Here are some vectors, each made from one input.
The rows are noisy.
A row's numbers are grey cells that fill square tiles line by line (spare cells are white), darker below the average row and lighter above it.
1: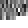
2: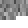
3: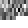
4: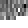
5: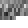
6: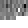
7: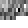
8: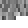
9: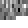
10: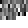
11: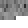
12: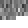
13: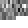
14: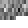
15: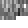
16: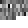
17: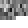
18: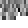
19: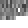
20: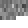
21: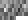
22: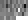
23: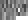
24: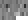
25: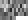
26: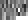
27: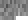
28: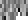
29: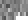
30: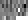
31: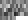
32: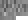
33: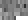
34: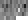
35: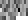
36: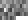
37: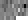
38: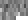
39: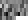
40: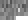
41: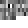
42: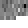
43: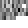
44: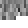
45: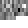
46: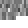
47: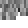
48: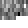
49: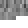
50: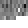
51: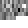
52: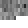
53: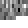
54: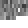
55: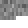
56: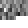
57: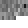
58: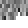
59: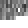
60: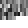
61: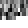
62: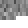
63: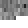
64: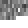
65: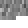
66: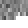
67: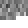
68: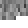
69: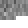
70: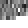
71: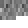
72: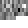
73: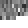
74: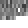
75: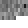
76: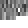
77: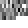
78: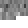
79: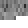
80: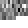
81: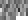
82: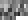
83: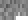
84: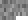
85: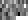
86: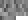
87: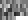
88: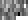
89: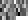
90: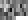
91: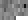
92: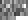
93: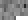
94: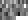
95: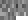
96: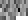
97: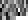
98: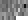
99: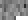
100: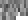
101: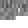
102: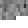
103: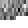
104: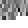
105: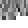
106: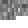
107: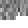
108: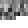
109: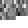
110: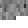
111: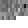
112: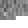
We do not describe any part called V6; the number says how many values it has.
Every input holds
either a fixed value, or one of 4 labels and a value of V6, or one of 5 labels and a true/false value.
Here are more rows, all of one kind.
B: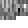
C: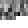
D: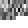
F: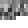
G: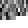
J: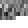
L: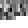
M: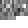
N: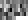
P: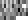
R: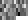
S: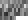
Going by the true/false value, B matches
G, M, P and R.
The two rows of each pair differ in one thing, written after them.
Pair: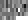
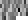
the value of V6
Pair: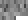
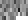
the label
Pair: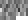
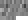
the label
